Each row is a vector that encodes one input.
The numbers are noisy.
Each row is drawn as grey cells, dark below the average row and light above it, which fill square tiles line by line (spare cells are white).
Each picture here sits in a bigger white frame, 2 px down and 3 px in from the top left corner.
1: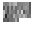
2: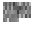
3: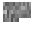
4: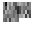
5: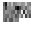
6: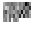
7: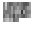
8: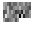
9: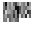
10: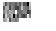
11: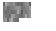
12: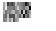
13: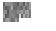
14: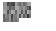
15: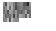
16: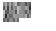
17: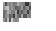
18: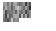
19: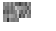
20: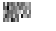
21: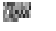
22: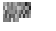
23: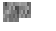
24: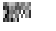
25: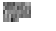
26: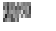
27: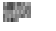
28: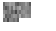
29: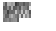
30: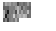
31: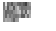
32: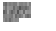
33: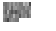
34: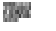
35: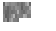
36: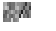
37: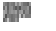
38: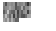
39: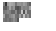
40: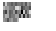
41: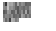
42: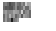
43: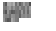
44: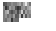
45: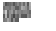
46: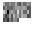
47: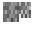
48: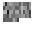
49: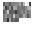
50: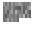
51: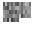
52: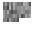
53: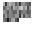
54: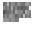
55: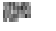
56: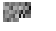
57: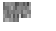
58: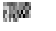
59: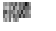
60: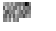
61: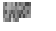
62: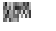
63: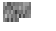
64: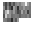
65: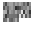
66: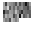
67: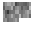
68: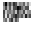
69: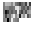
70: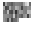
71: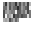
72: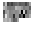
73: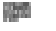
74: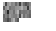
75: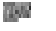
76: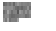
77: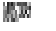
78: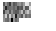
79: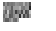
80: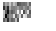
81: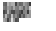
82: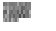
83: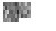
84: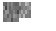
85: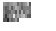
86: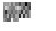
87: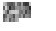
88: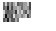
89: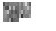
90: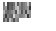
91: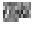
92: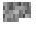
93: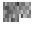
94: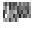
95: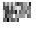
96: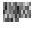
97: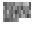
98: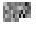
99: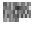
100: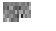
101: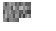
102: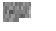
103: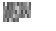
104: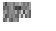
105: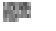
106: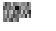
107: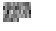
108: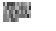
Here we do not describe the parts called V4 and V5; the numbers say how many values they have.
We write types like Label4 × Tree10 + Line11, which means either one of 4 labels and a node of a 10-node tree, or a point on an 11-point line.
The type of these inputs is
Bool × (Line6 + V5) + V4.
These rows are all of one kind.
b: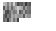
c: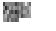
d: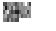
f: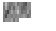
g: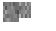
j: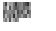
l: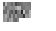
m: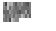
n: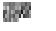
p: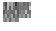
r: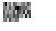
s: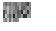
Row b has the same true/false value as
d and g.
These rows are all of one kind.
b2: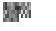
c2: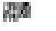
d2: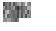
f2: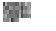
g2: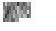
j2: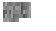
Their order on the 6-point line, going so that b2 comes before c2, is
g2, b2, f2, j2, c2, d2.
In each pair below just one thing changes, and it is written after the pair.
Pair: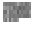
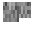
the value of V5
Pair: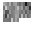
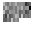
the value of V5
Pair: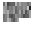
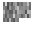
the true/false value
